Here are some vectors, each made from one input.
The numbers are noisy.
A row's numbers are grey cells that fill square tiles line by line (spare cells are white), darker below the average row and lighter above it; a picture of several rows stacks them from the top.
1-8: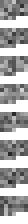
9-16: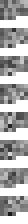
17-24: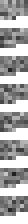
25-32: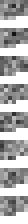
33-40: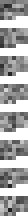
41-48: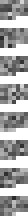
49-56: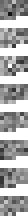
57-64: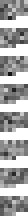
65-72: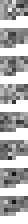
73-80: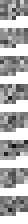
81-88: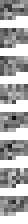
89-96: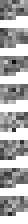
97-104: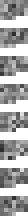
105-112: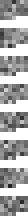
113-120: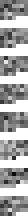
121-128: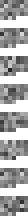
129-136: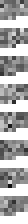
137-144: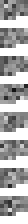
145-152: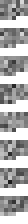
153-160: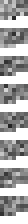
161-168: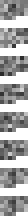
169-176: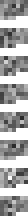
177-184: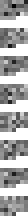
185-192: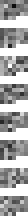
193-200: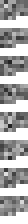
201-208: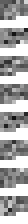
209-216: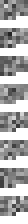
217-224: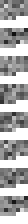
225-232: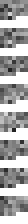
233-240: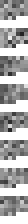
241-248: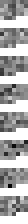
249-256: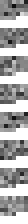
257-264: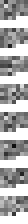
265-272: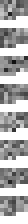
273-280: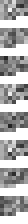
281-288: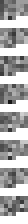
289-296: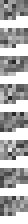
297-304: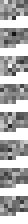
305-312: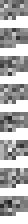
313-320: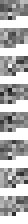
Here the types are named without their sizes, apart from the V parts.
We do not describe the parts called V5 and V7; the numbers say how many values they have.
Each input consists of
either a point on a line, or a true/false value, a value of V5 and a value of V7.
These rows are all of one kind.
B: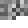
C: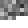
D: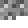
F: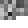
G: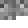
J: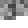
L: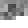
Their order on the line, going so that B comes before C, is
B, F, C, D, G, J, L.
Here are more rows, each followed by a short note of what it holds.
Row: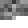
a true/false value, a value of V5 and a value of V7
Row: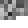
a point on a line
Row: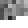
a true/false value, a value of V5 and a value of V7
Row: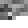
a true/false value, a value of V5 and a value of V7
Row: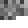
a true/false value, a value of V5 and a value of V7
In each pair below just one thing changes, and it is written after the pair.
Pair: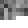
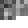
the value of V7
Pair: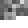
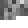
the true/false value
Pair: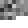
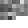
the value of V7
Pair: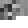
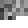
the true/false value
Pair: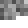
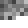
the value of V7
